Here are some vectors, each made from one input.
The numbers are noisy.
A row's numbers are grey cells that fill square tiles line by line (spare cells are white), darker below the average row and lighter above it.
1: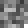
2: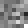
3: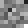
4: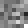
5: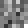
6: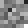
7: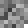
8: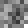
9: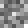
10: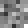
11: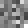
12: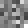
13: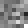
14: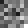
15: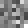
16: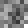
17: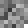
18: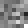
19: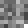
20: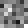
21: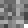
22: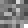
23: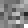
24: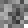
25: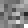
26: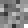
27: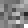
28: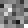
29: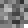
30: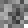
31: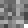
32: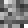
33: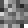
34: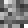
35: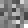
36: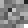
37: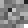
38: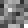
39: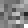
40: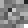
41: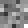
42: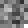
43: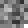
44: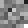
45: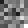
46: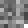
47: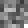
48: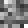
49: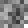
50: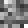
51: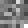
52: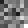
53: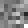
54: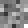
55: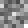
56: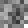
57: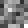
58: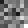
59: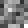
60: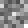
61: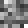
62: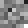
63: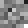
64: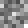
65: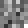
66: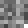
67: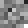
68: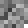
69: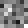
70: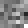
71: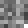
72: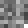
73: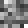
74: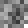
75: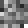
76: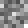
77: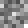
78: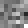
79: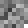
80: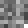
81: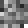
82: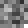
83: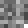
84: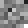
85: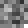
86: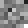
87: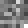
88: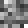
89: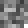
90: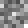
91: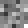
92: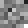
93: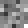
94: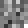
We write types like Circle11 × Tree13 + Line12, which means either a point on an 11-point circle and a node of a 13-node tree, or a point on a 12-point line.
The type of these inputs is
Bool × Bool × Bool + Tree8 + Unit.
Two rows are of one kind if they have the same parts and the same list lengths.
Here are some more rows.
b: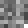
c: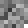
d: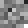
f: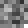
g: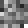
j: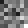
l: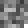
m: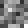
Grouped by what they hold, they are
b, c, d
f, g, l, m
j

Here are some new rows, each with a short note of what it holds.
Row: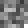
a node of an 8-node tree
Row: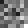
a fixed value
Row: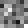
a node of an 8-node tree
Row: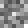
three true/false values
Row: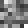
a node of an 8-node tree
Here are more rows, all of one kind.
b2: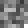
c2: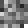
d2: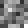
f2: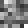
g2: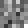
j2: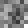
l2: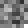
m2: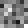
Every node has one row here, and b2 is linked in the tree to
c2, d2 and l2.
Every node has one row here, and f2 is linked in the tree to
c2.
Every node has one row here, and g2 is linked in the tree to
d2.
